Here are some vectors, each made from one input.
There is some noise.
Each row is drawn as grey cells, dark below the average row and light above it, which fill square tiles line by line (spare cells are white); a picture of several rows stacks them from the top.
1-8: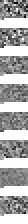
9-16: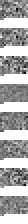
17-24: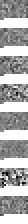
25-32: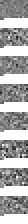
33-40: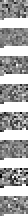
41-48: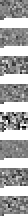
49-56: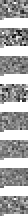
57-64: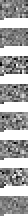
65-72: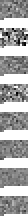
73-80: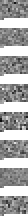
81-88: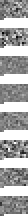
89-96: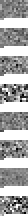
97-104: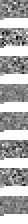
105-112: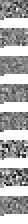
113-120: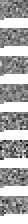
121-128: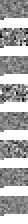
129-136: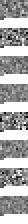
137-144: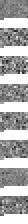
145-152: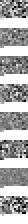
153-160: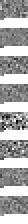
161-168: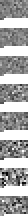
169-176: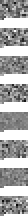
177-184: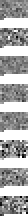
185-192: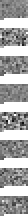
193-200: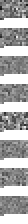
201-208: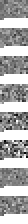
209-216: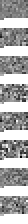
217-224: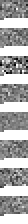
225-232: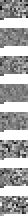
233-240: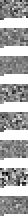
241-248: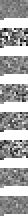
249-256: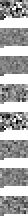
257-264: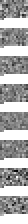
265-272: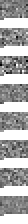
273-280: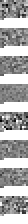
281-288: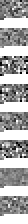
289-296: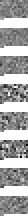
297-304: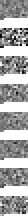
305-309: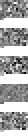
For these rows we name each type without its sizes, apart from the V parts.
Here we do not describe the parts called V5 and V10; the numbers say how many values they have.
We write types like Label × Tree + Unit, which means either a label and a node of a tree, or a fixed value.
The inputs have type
Bool × V5 × V10 + (Circle + Unit) × Line.
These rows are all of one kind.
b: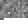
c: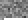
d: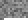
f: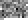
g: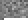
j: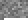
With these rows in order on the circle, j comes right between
b and c.
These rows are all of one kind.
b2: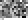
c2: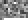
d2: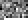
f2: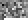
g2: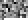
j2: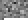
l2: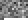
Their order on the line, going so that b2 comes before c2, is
d2, g2, f2, l2, b2, c2, j2.
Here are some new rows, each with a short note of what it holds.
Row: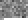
a point on a circle and a point on a line
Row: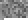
a point on a line
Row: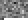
a true/false value, a value of V5 and a value of V10
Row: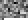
a true/false value, a value of V5 and a value of V10
